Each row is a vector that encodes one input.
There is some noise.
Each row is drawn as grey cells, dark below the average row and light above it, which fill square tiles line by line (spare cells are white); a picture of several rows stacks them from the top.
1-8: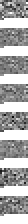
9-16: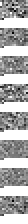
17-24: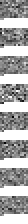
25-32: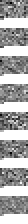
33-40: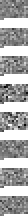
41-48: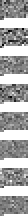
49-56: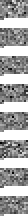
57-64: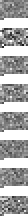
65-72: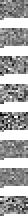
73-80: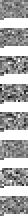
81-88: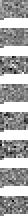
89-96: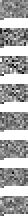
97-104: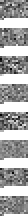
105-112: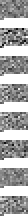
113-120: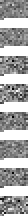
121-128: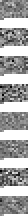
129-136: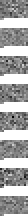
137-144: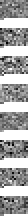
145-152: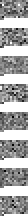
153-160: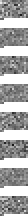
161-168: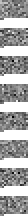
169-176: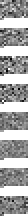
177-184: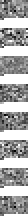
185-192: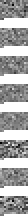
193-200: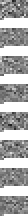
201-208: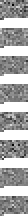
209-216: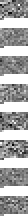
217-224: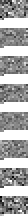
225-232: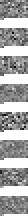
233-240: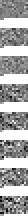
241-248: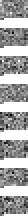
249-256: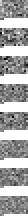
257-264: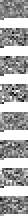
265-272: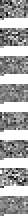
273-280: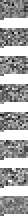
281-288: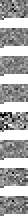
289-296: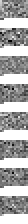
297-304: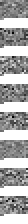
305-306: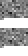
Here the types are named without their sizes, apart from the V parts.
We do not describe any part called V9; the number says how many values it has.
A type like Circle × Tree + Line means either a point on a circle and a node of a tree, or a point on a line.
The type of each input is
Circle + Line × Line × V9 + Unit.
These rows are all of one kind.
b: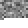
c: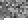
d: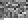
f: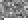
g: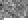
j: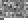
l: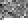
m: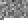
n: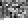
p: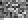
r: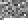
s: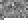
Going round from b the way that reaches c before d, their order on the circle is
b, r, s, n, c, f, m, p, d, j, l, g.
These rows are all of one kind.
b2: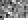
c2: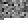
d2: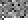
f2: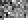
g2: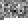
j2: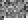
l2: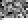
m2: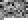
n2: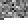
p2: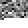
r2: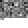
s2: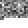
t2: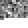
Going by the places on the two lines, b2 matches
f2 and t2.
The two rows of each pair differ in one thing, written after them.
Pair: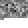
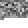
the place on one of the two lines
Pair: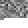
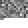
the value of V9
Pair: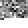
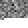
the value of V9
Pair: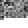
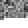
the value of V9
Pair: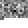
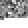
the place on one of the two lines
